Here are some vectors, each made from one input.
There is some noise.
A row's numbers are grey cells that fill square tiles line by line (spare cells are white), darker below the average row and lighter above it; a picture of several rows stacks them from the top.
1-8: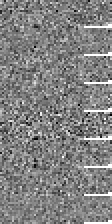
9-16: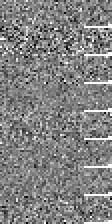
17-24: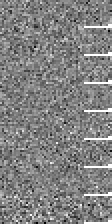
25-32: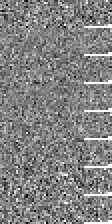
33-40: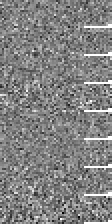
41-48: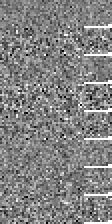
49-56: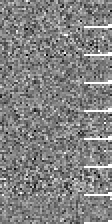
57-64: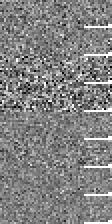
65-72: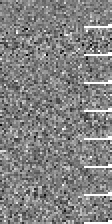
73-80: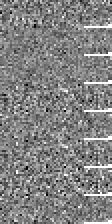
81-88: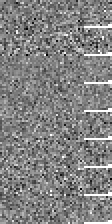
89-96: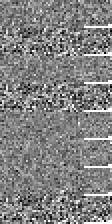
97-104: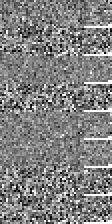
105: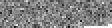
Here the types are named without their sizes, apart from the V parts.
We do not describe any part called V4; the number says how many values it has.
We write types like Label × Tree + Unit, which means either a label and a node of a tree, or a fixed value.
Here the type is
List(Bool × V4).
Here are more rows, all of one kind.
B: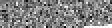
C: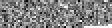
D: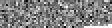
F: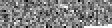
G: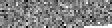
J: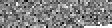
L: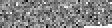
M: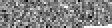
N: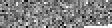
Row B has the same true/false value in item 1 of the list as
D, G and N.
